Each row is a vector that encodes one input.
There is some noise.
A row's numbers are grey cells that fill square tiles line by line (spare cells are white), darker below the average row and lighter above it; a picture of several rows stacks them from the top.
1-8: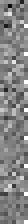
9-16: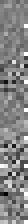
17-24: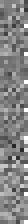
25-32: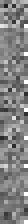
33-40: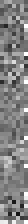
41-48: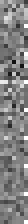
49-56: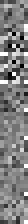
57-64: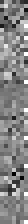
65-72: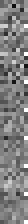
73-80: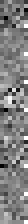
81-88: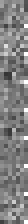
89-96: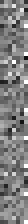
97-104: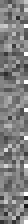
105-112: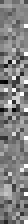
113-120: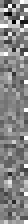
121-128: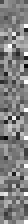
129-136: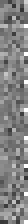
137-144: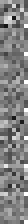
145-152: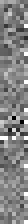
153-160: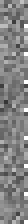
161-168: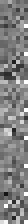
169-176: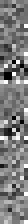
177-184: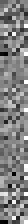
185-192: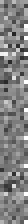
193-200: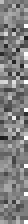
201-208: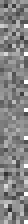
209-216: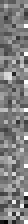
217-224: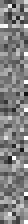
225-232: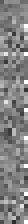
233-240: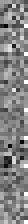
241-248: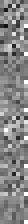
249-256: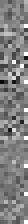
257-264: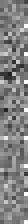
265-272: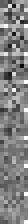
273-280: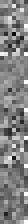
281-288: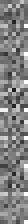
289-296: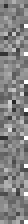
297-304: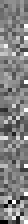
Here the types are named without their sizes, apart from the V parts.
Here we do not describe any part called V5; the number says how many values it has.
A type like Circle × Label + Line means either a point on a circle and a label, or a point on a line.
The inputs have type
(Bool × V5 + Line) × Line + Tree.
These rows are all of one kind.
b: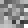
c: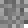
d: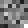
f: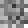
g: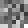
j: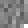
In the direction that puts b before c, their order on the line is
b, c, j, f, d, g.
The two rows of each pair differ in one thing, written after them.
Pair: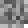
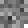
the place on the line
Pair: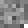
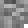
the place on the line
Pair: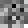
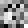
the place on the line
